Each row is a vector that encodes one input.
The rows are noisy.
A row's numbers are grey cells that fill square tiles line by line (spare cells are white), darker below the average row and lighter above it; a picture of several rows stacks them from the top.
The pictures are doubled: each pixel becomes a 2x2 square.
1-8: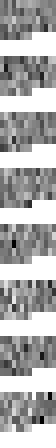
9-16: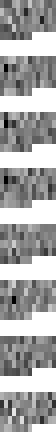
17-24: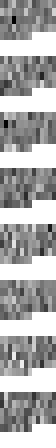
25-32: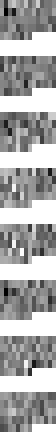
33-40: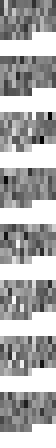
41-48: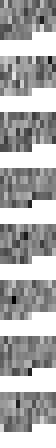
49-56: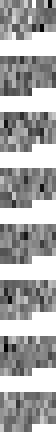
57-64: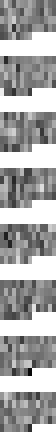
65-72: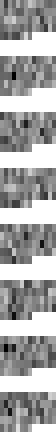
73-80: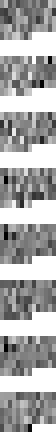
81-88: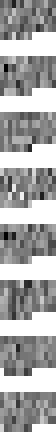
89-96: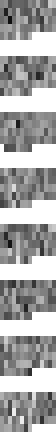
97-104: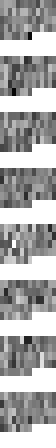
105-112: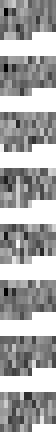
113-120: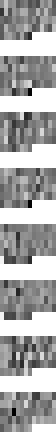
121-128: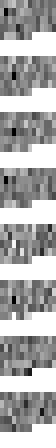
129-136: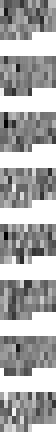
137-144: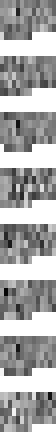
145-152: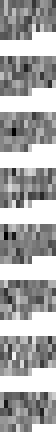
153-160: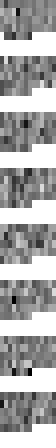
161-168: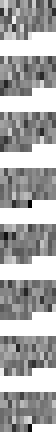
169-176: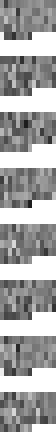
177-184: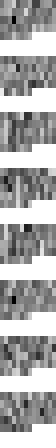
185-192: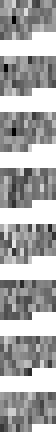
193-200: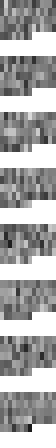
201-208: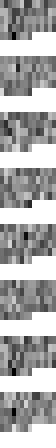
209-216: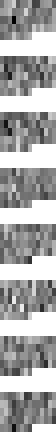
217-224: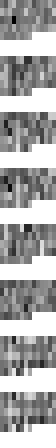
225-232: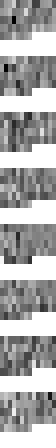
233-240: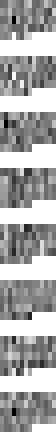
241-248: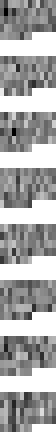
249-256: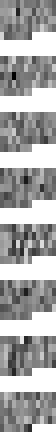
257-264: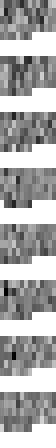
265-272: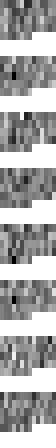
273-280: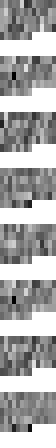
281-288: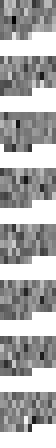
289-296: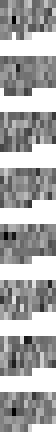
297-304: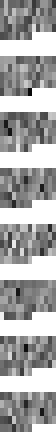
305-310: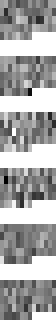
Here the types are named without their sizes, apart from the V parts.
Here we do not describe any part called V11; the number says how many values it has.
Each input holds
a label, together with a list of items, each either a point on a line, or a value of V11.
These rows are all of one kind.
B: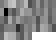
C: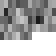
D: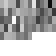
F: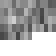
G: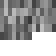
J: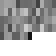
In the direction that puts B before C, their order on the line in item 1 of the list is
F, B, J, G, C, D.
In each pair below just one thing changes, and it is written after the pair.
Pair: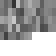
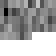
the label
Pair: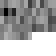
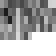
the label
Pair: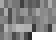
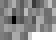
the label
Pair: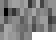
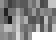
the label
